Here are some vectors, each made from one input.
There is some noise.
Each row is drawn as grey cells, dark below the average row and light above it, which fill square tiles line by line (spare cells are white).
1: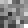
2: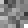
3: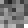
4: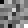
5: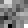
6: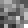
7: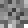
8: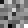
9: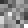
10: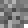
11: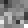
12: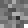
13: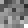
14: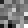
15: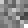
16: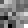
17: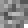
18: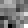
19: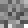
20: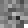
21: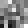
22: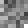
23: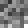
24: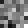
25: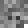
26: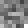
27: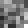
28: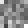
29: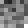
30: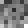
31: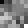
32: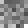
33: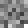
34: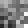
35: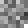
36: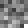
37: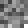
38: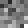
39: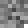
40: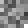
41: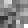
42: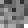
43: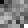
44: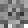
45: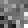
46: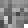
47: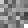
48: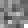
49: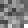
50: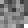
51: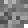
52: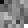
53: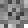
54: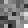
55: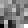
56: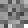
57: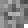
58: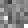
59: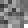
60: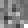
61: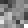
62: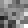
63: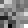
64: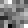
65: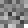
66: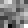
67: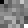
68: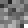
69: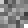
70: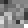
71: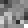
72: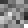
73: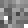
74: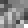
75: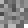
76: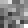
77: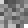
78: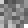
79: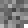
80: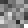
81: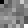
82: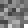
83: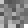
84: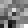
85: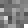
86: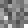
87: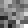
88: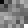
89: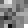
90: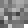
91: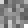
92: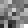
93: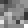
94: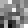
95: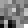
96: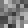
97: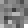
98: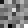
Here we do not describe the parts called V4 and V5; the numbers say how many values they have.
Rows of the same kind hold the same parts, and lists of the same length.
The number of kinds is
2.
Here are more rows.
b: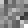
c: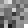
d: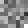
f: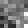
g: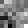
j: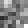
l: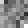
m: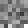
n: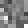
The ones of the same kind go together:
b, d, l, m, n
c, f, g, j

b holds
a point on a 6-point circle, a true/false value and a value of V5.
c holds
a value of V4 and a value of V5.
